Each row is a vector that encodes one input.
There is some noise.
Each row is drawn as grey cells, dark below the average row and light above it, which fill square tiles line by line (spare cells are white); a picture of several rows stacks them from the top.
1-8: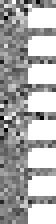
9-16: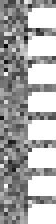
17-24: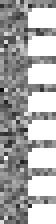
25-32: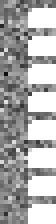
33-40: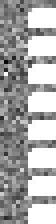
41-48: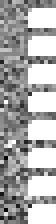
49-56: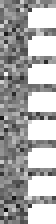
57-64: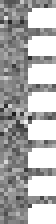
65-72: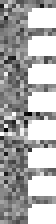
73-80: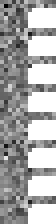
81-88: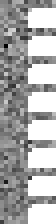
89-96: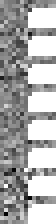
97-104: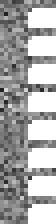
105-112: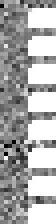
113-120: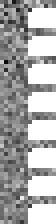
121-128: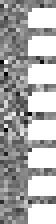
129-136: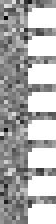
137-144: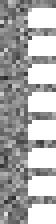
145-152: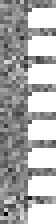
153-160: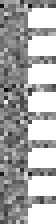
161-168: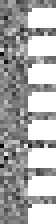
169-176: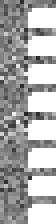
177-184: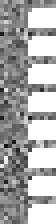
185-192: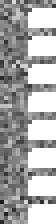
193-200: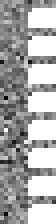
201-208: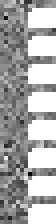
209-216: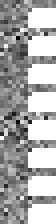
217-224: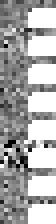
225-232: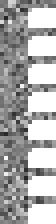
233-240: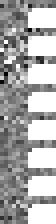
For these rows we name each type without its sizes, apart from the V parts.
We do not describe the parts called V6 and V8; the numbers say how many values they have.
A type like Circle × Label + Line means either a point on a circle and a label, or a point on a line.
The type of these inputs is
Bool × Line × V6 × V8.
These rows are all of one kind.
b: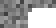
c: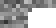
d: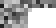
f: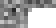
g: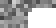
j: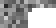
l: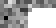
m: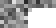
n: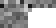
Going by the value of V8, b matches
j and n.
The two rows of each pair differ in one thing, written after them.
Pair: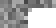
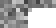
the value of V8
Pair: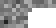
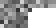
the place on the line
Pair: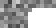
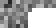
the value of V6
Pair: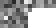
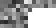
the true/false value
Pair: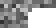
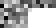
the true/false value
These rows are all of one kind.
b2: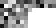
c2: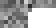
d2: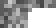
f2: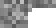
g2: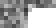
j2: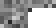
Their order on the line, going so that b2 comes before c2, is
b2, c2, d2, g2, f2, j2.
